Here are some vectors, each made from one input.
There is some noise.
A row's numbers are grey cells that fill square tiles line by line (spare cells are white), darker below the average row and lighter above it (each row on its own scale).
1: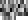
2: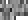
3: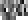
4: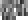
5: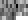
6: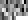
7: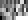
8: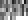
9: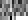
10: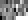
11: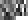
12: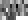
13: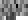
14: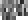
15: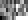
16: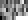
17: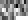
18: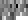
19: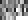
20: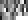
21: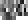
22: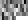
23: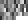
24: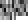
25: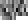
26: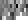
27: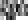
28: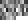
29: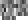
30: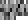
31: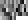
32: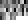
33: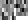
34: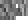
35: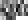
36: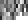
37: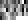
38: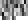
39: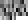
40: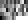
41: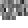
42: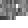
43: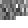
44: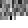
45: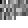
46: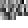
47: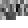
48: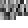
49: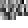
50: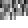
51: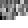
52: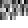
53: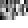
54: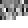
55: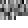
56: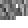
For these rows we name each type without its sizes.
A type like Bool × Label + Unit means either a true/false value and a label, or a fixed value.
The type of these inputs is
Label × Label.
